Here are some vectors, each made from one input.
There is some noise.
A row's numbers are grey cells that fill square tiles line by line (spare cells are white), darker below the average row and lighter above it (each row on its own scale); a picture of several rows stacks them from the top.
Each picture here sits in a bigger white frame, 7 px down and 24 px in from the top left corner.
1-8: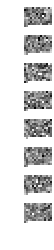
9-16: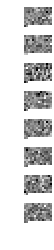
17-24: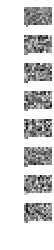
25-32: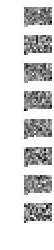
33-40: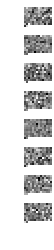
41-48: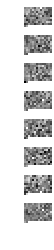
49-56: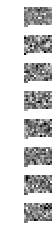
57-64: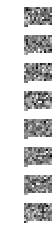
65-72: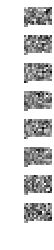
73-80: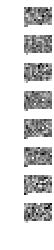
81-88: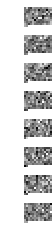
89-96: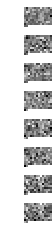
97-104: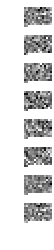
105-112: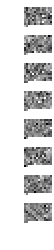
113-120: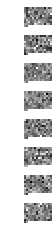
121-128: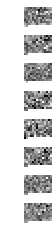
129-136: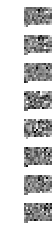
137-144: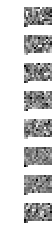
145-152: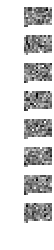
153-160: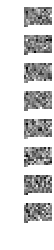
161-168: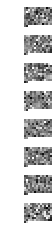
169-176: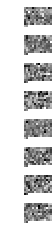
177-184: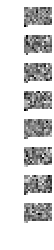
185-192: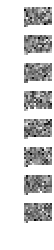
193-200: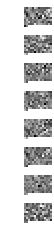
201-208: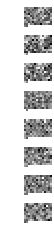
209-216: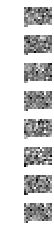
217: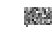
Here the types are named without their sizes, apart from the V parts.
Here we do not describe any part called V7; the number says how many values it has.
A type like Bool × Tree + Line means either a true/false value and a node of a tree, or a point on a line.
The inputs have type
List(Label × (Line × Line + V7)).
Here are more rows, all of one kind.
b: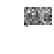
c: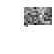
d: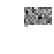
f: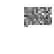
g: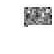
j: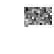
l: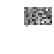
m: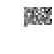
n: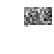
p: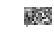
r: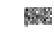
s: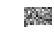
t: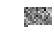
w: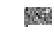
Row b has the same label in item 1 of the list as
c, g, n and s.
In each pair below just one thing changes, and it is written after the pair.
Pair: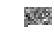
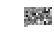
the label in item 1 of the list
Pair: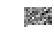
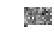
the label in item 2 of the list
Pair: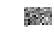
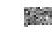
the label in item 2 of the list
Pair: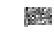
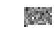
the place on one of the two lines in item 1 of the list
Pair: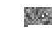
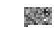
the place on one of the two lines in item 1 of the list
